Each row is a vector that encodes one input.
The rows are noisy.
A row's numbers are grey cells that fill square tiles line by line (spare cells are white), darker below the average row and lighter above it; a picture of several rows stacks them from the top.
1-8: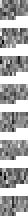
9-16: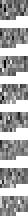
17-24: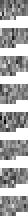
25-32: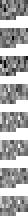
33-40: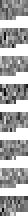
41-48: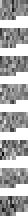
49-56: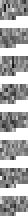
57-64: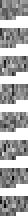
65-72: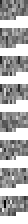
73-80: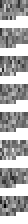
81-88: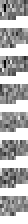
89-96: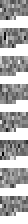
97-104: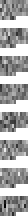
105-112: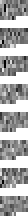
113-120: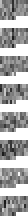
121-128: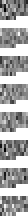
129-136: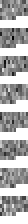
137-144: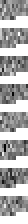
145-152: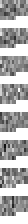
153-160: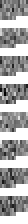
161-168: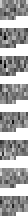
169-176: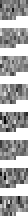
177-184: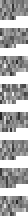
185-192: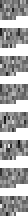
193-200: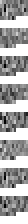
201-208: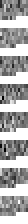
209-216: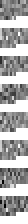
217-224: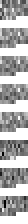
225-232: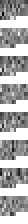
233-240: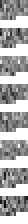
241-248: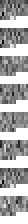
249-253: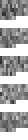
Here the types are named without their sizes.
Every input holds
a node of a tree and a true/false value.
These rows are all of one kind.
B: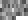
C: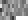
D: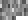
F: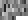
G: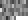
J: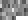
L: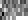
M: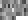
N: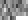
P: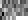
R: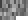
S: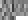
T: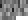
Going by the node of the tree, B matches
D, J, M and R.
